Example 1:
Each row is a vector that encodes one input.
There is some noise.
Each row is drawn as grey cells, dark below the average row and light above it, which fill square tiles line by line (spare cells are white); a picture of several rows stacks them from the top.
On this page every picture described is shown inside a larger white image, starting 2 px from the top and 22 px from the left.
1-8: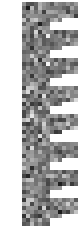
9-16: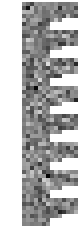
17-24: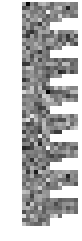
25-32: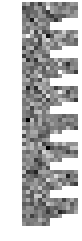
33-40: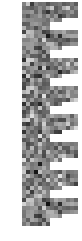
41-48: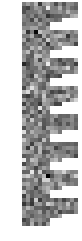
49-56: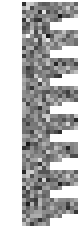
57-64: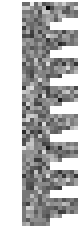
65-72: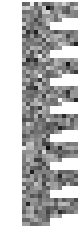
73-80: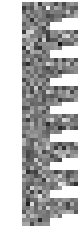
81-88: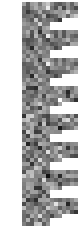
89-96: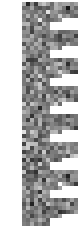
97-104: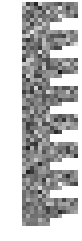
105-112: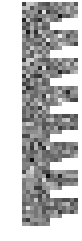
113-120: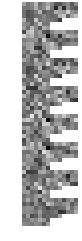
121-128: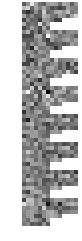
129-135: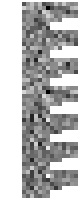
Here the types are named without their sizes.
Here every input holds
a point on a line, together with either a fixed value, or four true/false values.
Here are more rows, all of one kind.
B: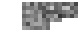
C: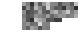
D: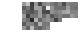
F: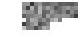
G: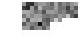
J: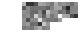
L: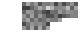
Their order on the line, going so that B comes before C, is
J, G, F, B, L, D, C.
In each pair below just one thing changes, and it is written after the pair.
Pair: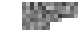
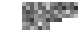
the place on the line
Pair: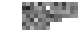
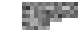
the place on the line
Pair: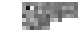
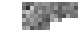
one of the four true/false values
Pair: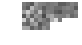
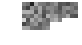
one of the four true/false values
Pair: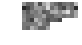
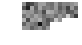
the place on the line
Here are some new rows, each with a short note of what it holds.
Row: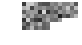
a point on a line
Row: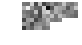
a point on a line
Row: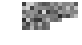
a point on a line
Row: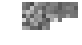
a point on a line and four true/false values
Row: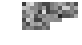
a point on a line
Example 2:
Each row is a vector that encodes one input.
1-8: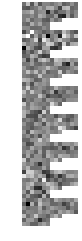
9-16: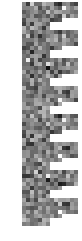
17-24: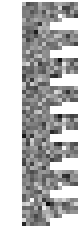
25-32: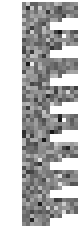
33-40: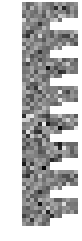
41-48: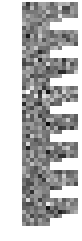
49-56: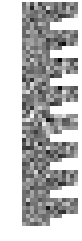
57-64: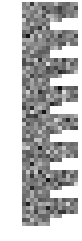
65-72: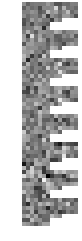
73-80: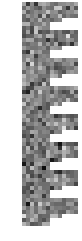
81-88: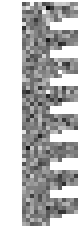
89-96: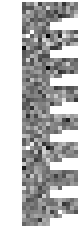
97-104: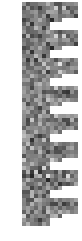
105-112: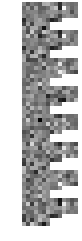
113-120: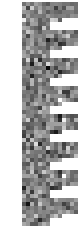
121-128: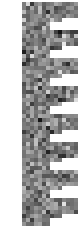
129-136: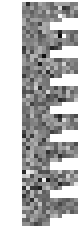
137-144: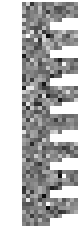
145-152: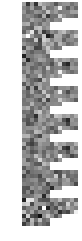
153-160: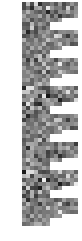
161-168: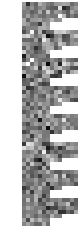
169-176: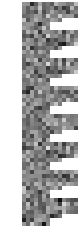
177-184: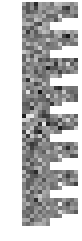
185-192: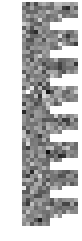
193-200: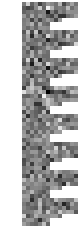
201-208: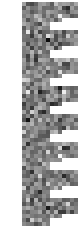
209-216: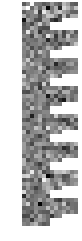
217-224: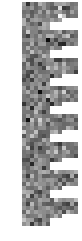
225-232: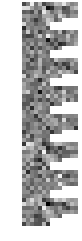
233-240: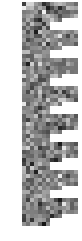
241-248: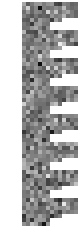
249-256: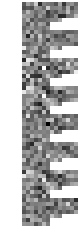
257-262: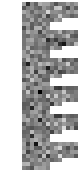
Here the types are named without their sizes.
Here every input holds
a point on a line, together with either a fixed value, or four true/false values.
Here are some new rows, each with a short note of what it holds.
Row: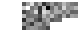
a point on a line
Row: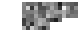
a point on a line and four true/false values
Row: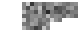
a point on a line and four true/false values
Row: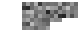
a point on a line and four true/false values
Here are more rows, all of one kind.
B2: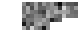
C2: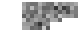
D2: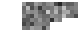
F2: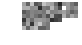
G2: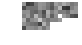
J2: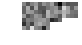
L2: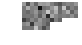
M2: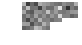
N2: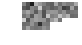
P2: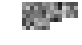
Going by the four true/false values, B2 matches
D2, G2, J2 and N2.
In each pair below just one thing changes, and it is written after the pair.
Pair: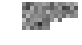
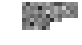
the place on the line
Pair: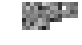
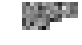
one of the four true/false values
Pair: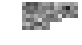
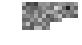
the place on the line
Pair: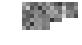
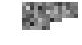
one of the four true/false values
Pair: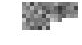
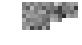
one of the four true/false values
